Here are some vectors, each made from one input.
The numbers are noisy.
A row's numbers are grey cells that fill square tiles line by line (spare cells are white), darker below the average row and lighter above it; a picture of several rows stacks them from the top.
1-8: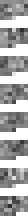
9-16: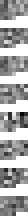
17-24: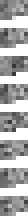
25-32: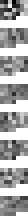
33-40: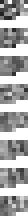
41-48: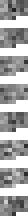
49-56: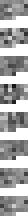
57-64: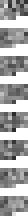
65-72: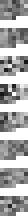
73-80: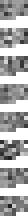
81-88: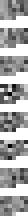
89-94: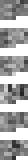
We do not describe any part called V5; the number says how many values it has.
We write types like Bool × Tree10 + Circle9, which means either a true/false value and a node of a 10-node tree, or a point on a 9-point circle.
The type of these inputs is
List2(Bool × V5).
